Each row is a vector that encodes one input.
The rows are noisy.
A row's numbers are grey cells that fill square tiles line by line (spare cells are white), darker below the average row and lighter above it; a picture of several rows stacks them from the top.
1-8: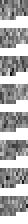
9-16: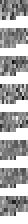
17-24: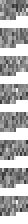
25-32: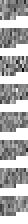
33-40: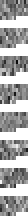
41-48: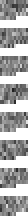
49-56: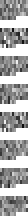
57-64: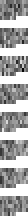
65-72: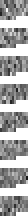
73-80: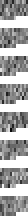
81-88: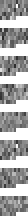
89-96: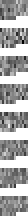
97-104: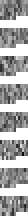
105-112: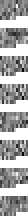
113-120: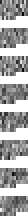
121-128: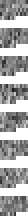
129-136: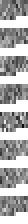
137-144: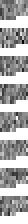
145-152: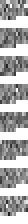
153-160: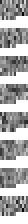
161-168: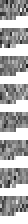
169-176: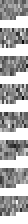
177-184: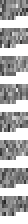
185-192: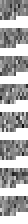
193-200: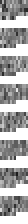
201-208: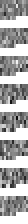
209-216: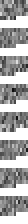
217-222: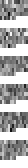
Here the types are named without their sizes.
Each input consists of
either a point on a circle and three true/false values, or a point on a line.
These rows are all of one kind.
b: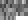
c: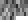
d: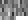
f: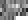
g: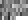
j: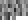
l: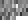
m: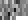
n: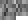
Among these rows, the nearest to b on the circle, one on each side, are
d and n.
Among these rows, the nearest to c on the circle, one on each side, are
d and f.
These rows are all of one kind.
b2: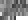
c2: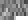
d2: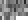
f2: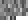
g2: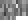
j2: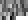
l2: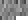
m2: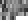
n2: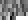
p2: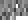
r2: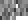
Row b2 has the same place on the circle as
d2, p2 and r2.
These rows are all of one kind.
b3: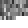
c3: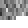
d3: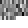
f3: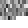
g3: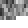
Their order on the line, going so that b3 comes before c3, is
d3, b3, g3, c3, f3.
